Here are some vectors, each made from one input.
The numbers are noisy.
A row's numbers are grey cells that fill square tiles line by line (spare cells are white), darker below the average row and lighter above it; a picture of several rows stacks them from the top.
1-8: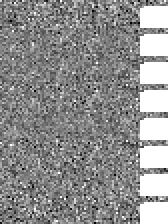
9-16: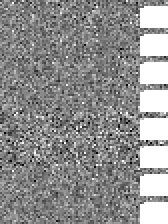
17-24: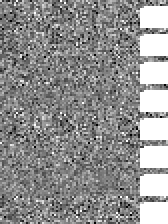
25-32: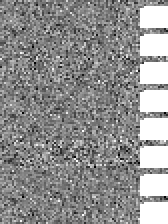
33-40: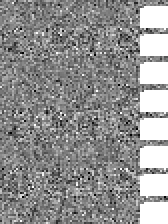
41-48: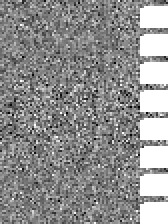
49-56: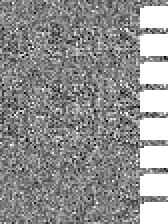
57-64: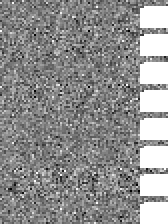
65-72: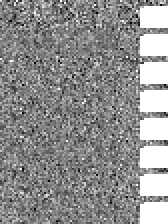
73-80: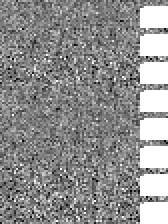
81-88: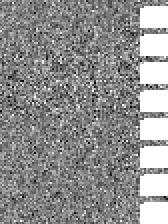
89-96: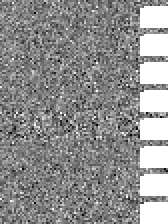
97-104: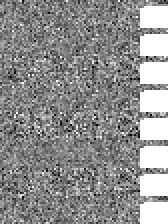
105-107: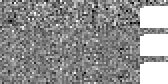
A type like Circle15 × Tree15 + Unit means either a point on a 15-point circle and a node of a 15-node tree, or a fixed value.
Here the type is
Line5 × (Line5 + Line11).
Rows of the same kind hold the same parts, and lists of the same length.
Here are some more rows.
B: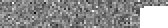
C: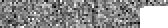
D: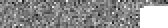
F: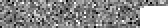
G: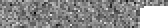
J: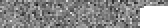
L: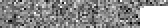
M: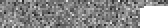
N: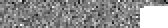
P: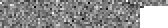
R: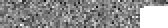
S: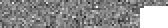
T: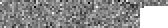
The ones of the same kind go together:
B, D, G, J, M, N, P, R, S, T
C, F, L

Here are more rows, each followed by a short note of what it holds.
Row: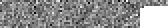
a point on a 5-point line and a point on an 11-point line
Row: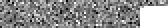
a point on each of two 5-point lines
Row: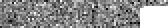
a point on each of two 5-point lines
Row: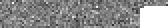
a point on a 5-point line and a point on an 11-point line
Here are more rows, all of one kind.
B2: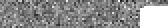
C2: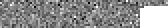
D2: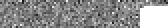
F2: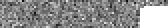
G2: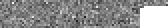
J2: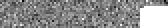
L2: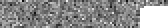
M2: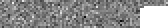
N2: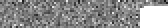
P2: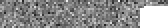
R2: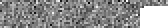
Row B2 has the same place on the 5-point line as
D2, M2 and N2.
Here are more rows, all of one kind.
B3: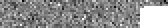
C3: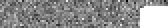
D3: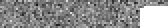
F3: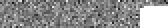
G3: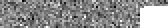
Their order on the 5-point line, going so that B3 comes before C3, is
G3, B3, C3, F3, D3.
